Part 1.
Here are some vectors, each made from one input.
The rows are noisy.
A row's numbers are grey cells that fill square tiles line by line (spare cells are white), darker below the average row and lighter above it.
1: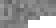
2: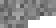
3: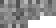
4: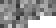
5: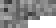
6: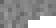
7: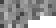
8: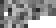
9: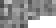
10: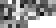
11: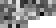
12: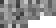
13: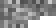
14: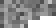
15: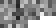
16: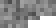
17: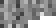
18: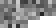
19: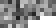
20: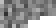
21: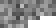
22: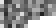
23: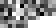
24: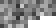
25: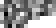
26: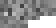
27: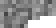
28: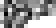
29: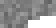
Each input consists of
a node of a 7-node tree.
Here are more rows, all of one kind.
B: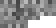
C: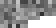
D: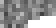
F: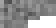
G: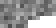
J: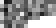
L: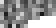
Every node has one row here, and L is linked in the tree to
C and D.
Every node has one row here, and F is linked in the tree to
D and J.
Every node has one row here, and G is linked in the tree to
B and D.
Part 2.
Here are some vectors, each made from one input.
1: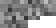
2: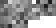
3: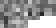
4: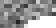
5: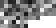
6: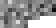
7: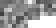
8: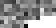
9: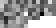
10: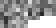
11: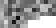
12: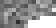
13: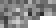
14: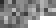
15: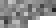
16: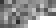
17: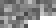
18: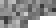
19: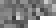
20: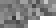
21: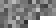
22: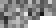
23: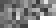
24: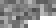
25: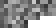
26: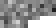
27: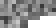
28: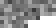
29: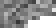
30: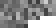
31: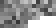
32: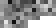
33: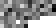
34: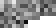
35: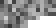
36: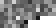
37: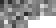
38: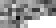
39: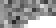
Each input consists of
a point on a 7-point line.
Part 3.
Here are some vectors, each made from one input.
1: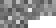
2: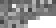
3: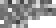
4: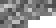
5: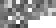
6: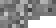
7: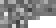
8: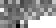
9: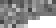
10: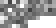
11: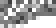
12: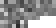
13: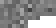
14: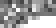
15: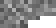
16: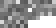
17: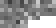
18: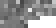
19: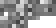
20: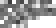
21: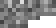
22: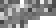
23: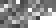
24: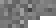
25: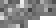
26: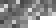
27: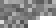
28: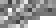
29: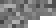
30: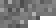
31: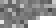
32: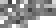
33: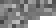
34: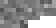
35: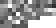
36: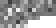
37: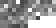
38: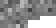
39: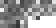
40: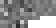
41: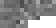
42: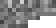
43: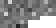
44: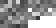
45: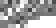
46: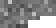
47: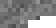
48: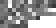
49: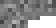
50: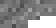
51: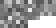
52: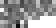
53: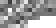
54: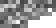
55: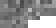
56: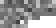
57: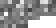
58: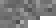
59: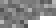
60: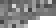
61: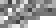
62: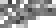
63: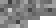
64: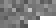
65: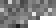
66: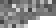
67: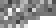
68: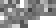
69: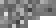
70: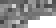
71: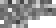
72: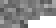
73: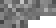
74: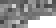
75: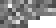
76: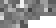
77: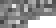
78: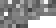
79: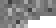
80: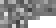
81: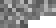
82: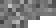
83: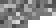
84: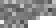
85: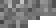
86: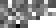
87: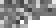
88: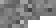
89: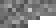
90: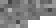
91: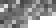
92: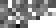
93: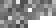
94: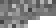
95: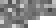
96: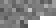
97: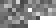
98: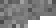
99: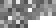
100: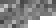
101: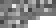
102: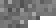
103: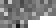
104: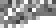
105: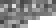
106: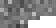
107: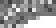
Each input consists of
a node of a 19-node tree.
